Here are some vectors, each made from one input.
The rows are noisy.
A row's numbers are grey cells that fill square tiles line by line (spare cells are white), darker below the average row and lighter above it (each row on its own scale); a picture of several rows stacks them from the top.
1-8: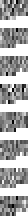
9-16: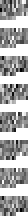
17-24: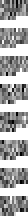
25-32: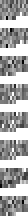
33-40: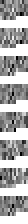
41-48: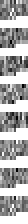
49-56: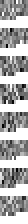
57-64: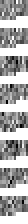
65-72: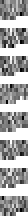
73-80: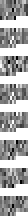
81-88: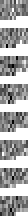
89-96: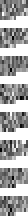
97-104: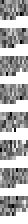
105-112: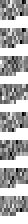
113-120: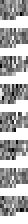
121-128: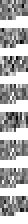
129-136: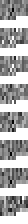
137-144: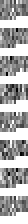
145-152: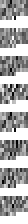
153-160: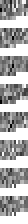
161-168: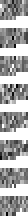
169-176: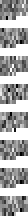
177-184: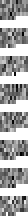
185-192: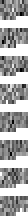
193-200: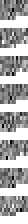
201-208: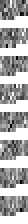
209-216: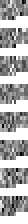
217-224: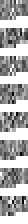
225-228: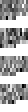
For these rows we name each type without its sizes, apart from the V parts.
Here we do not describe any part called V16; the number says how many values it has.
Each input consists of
a true/false value, together with either a point on a line, or a value of V16.
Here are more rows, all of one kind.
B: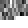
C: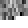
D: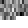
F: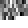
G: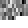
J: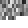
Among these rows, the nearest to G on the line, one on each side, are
C and J.
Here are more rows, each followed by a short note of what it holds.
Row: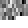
a point on a line and a true/false value
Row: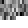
a point on a line and a true/false value
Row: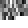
a point on a line and a true/false value
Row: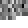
a point on a line and a true/false value
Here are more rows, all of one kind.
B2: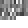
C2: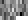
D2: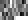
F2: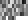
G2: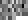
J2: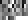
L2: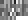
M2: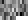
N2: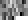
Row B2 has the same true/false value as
C2, L2 and M2.
